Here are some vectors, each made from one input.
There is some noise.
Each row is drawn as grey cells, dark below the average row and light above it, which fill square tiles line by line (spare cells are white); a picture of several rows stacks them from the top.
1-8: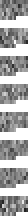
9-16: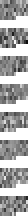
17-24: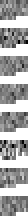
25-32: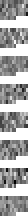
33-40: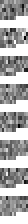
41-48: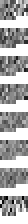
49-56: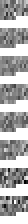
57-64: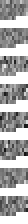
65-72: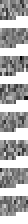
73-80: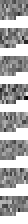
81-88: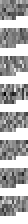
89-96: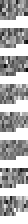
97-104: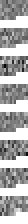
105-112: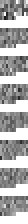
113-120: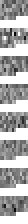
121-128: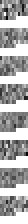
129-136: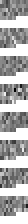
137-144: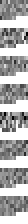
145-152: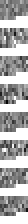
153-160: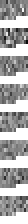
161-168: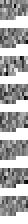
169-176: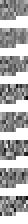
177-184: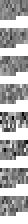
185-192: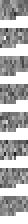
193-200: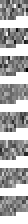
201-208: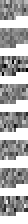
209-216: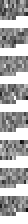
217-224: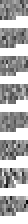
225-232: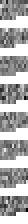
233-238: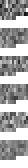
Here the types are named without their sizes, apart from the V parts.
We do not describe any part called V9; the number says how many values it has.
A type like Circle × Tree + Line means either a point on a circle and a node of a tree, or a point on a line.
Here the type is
List(Bool × V9).
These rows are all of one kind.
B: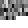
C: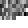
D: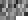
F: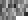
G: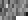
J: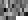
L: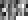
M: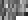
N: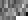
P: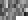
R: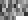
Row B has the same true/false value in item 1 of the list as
C, G and R.
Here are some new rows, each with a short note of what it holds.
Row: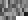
a list of one item
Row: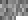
a list of two items
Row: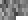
a list of three items
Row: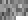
a list of two items
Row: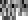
the empty list
